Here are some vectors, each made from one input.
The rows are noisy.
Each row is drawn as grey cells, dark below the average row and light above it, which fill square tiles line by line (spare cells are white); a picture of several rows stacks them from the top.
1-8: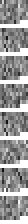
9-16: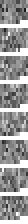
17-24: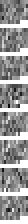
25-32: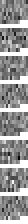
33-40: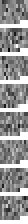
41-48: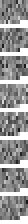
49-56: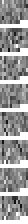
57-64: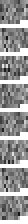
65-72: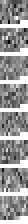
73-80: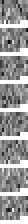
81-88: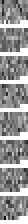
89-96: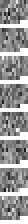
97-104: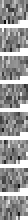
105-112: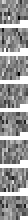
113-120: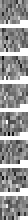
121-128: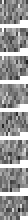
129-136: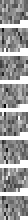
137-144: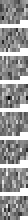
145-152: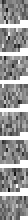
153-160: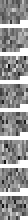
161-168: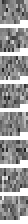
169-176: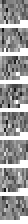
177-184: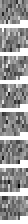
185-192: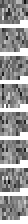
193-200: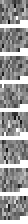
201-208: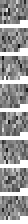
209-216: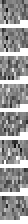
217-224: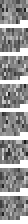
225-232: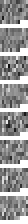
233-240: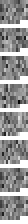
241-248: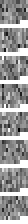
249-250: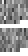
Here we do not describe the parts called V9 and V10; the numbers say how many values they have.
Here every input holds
either one of 4 labels, a value of V9 and a value of V10, or a point on a 7-point line and a true/false value.
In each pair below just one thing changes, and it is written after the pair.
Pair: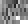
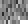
the true/false value
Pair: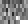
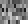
the place on the 7-point line
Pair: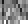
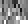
the true/false value
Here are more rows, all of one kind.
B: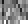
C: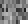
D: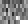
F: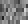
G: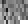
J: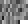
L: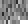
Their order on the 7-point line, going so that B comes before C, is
B, L, G, D, C, F, J.
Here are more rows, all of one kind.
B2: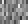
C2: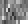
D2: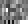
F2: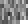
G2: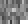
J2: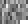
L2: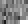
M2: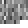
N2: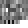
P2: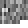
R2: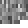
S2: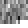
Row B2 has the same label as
L2 and M2.
